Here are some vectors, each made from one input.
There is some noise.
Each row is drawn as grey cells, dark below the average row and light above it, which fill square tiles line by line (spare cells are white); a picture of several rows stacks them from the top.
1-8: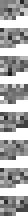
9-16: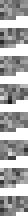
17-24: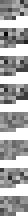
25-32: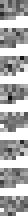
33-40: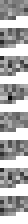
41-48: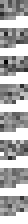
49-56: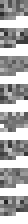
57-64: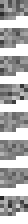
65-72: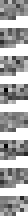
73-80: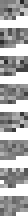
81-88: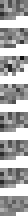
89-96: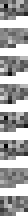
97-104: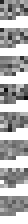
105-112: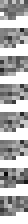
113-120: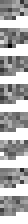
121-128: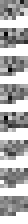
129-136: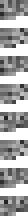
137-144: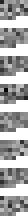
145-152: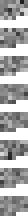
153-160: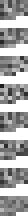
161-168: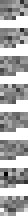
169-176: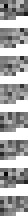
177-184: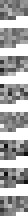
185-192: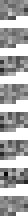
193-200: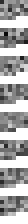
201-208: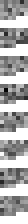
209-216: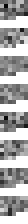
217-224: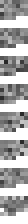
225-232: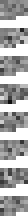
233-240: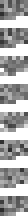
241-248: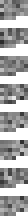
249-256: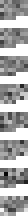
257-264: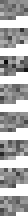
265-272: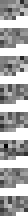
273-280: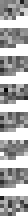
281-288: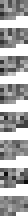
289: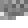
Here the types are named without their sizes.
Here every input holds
a node of a tree.
